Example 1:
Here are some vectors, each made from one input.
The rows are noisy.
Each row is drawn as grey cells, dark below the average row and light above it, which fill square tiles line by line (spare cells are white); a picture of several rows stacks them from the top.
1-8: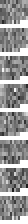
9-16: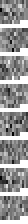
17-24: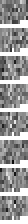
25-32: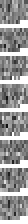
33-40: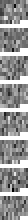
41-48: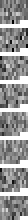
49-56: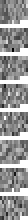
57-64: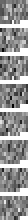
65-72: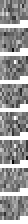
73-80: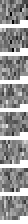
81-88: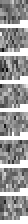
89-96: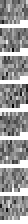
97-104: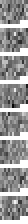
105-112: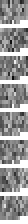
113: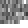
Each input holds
one of 9 labels, together with either a point on a 6-point line, or a point on a 7-point line.
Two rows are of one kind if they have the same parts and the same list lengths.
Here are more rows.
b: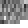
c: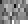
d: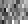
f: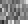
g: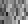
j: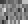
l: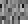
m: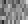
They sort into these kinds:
b, c, d, f, g, j, m
l

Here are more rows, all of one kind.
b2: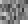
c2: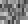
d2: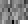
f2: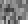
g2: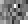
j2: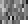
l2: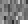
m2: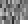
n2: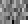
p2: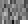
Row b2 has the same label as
c2 and g2.
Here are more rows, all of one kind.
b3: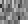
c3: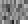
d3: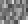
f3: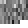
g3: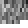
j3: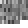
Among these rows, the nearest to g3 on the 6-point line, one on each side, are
c3 and f3.
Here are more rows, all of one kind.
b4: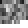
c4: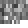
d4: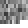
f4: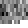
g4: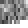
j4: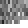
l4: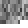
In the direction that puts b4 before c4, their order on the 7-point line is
b4, c4, f4, j4, g4, d4, l4.
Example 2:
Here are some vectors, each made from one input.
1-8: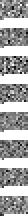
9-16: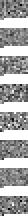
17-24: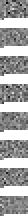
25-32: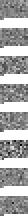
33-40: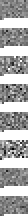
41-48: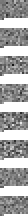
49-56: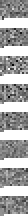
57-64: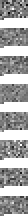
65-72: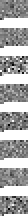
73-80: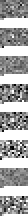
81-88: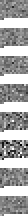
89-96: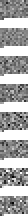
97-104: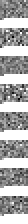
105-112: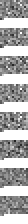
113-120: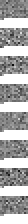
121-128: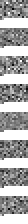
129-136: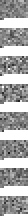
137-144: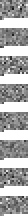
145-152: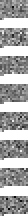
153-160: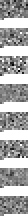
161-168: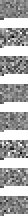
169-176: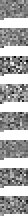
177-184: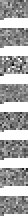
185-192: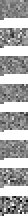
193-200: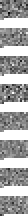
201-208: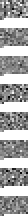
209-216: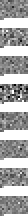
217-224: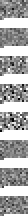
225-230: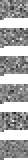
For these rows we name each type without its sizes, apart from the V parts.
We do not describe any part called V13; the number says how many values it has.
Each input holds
either a node of a tree, or four true/false values, or a value of V13.
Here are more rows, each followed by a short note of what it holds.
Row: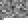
four true/false values
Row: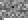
four true/false values
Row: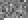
a node of a tree
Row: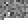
a value of V13
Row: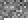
a node of a tree
